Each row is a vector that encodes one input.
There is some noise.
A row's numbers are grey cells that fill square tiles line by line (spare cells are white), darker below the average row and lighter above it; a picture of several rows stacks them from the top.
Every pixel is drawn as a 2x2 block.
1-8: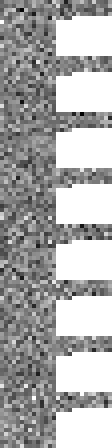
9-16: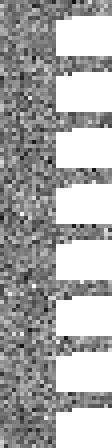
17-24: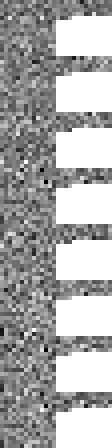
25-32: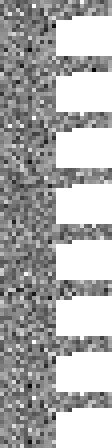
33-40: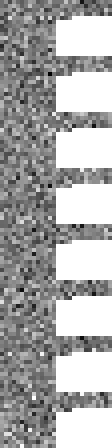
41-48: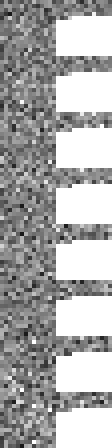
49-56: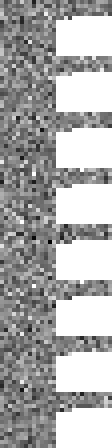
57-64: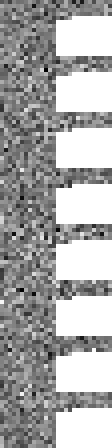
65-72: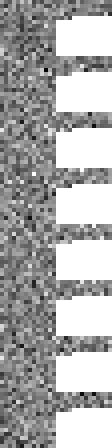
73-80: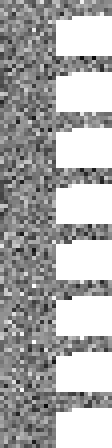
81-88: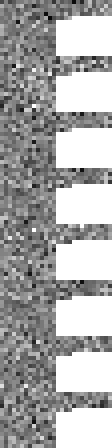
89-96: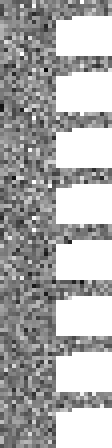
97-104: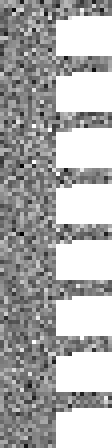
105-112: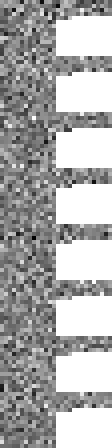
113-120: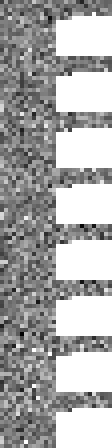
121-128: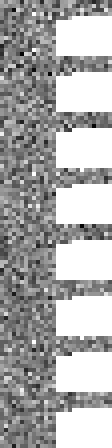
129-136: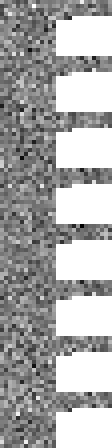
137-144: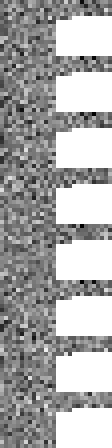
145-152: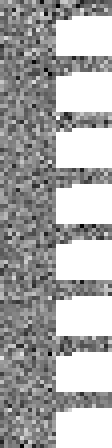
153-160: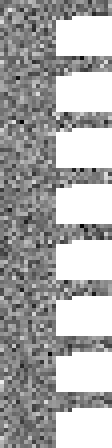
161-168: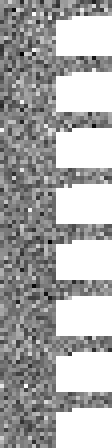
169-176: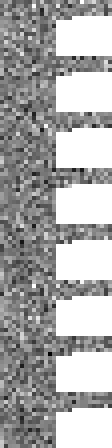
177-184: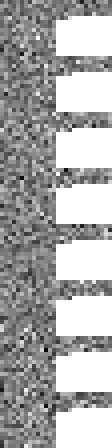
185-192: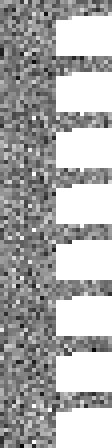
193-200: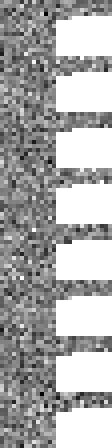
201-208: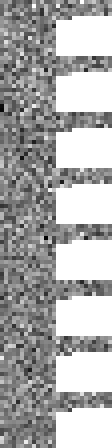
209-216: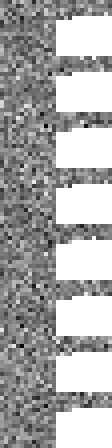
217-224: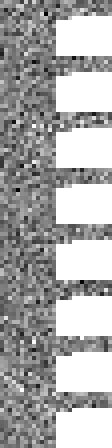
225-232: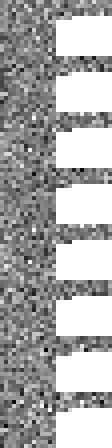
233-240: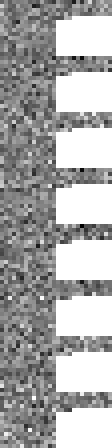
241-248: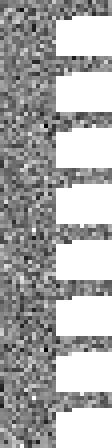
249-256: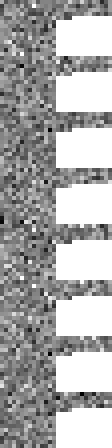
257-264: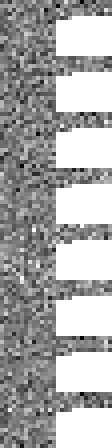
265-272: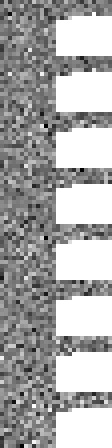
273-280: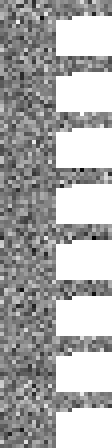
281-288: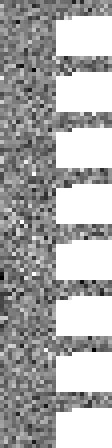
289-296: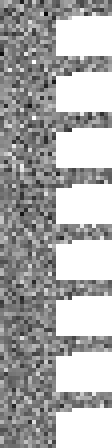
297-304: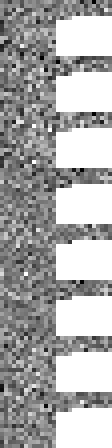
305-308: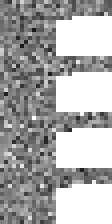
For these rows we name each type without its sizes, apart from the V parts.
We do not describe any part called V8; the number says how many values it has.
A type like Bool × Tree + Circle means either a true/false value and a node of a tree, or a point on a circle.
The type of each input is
Bool × Line × (Line + V8).
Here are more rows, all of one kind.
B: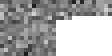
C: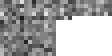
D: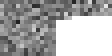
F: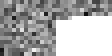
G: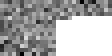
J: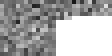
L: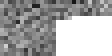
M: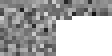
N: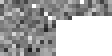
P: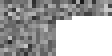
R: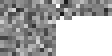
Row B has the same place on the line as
D, J, L and P.
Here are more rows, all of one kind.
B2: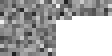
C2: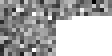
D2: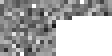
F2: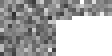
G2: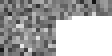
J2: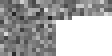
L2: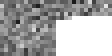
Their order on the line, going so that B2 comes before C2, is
D2, B2, F2, J2, L2, G2, C2.
